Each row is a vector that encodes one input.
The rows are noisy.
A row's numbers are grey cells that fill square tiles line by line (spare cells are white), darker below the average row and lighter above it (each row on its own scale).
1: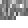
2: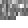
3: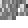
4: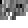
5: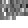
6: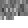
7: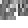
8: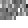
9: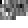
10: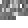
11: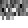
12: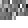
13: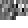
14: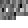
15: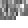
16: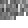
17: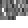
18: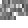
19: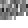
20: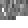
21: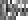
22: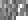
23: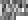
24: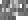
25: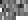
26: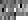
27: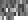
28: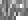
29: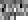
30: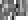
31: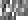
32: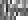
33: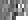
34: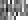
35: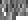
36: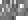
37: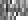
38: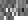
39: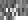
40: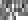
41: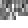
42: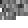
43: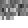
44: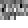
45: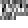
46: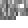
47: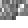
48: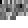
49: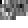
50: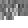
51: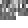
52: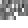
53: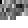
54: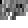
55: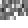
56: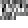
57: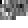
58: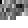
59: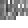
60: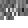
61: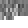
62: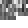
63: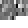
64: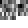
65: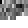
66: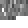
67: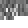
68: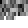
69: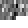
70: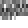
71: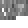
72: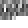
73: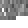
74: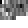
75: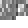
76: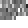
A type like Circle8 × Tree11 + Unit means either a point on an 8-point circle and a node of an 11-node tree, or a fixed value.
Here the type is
(Bool × Bool × Bool × Bool + Unit) × Label7.
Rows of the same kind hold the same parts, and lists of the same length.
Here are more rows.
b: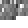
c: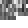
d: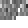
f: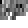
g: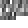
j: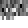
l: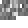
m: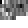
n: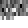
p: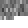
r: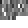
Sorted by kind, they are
b, c, d, g, j, l, n, p, r
f, m

